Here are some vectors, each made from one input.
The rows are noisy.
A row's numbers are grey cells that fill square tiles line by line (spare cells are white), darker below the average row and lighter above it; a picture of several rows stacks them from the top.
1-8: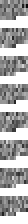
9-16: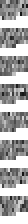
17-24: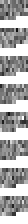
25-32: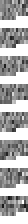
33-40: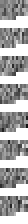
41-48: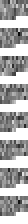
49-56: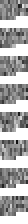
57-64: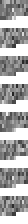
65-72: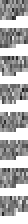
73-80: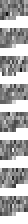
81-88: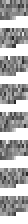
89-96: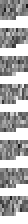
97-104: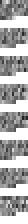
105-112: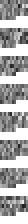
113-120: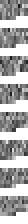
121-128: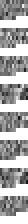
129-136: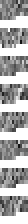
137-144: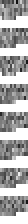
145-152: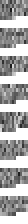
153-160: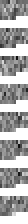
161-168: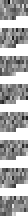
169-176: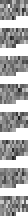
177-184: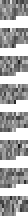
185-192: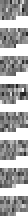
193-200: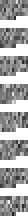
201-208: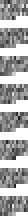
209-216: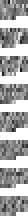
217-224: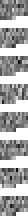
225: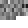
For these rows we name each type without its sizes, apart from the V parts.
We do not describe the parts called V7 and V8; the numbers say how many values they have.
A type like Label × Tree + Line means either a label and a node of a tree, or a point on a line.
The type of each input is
(Label × V8 + Tree) × V7.
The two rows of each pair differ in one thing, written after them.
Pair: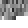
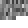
the value of V7
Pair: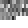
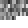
the node of the tree
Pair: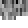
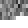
the value of V7
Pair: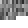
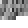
the value of V7
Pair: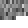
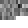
the value of V7
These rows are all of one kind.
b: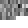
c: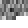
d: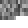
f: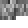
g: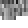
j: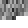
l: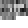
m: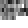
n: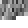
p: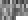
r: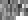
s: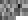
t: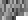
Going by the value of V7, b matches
d, r and s.
